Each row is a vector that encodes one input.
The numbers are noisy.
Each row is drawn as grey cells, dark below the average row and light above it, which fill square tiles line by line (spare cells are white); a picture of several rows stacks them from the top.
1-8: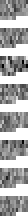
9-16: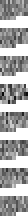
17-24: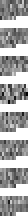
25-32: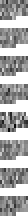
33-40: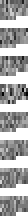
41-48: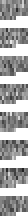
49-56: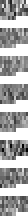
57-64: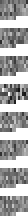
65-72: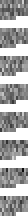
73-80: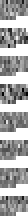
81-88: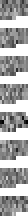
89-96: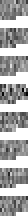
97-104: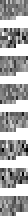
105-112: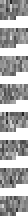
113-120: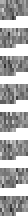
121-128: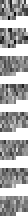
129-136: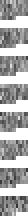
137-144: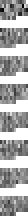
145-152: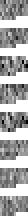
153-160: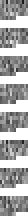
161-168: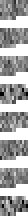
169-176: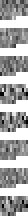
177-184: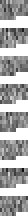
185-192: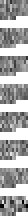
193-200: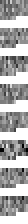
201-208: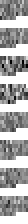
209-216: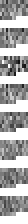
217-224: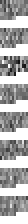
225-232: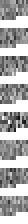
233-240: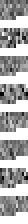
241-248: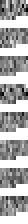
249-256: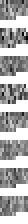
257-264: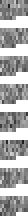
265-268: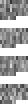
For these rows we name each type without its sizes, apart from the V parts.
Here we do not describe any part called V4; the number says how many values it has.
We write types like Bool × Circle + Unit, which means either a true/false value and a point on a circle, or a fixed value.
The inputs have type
Bool × Bool × Bool × Bool × List(Circle) + Label × V4 + Unit.
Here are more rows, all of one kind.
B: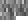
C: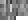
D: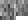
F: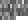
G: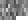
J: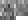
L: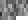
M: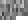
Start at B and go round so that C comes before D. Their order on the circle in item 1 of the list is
B, G, M, L, C, D, F, J.
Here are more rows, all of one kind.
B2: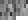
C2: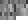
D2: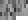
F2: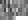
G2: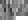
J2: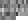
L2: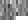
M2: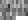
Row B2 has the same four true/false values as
C2 and D2.
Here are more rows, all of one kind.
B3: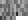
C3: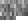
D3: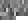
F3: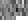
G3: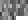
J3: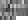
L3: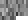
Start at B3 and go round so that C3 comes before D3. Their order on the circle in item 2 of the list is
B3, J3, C3, L3, F3, G3, D3.
